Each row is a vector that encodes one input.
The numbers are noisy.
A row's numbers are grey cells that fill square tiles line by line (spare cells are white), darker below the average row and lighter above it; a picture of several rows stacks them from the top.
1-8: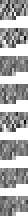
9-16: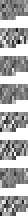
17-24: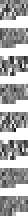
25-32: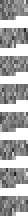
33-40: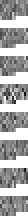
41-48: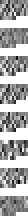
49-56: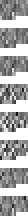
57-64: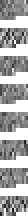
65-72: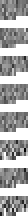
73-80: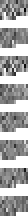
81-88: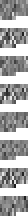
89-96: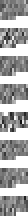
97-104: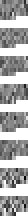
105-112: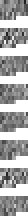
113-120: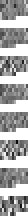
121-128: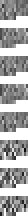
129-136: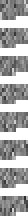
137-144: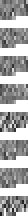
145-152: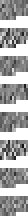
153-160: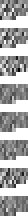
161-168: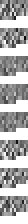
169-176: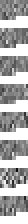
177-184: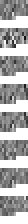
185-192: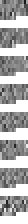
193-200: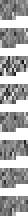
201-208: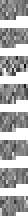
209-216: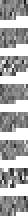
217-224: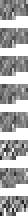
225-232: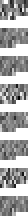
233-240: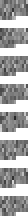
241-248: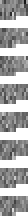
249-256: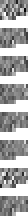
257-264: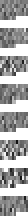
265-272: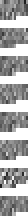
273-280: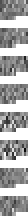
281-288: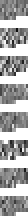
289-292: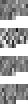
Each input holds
either a point on a 14-point line, or a list of up to two points on a 17-point line.
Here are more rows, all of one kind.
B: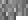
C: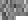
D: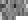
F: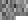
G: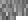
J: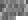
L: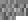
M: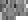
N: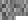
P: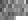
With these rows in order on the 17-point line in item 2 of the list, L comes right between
N and P.
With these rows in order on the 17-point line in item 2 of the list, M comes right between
F and P.
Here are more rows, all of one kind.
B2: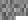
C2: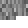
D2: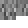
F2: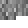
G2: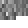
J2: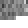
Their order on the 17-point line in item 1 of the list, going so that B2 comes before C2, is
J2, B2, D2, F2, G2, C2.
